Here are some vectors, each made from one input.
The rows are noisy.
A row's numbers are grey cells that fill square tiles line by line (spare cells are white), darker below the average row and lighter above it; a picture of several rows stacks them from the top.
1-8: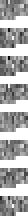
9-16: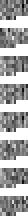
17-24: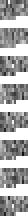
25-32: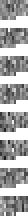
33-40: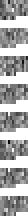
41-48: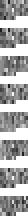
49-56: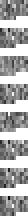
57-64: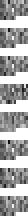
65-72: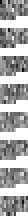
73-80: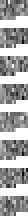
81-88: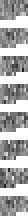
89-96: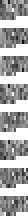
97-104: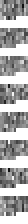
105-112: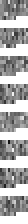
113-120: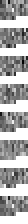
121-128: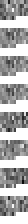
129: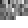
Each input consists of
either a point on a 3-point line and a point on a 4-point line, or a point on each of two 6-point lines, or a point on a 7-point line.
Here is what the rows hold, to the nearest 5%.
About 25% of them hold a point on a 3-point line and a point on a 4-point line. About 35% of them hold a point on each of two 6-point lines. The rest hold a point on a 7-point line.
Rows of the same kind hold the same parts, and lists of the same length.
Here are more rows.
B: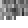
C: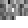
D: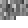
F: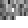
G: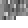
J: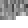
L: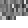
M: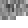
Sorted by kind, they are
B, L
C, F
D, G, J, M

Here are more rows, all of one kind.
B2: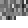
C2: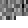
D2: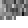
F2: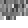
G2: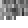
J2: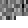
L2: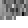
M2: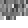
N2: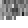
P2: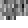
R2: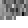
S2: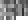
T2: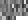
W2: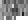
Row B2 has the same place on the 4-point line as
C2, J2 and T2.
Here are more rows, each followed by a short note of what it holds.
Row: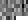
a point on a 3-point line and a point on a 4-point line
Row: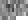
a point on a 7-point line
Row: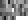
a point on each of two 6-point lines
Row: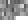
a point on a 7-point line
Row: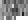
a point on a 3-point line and a point on a 4-point line
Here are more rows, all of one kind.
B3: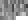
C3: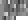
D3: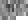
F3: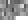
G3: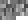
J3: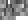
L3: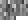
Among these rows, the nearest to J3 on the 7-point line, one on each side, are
F3 and G3.
